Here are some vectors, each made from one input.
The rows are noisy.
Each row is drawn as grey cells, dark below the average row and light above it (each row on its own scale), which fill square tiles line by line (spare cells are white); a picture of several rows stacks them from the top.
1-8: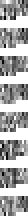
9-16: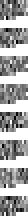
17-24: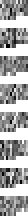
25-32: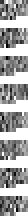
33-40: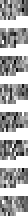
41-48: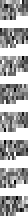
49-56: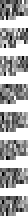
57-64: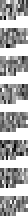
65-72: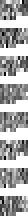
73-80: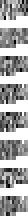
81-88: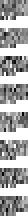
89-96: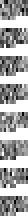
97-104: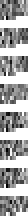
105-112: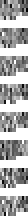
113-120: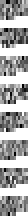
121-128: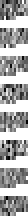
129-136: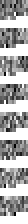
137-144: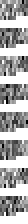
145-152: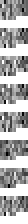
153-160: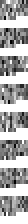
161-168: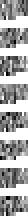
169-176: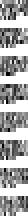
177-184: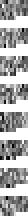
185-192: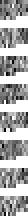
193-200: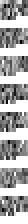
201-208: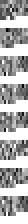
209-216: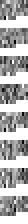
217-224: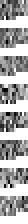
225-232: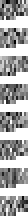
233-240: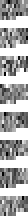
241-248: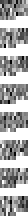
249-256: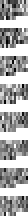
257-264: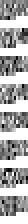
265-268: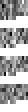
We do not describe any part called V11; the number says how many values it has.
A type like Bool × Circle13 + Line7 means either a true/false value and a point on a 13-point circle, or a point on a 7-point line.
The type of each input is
Bool × Bool × Bool × (Tree9 + V11).
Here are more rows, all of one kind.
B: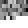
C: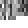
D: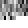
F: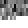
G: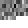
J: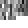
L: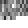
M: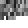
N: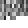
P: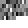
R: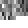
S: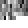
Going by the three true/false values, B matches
D, L and S.
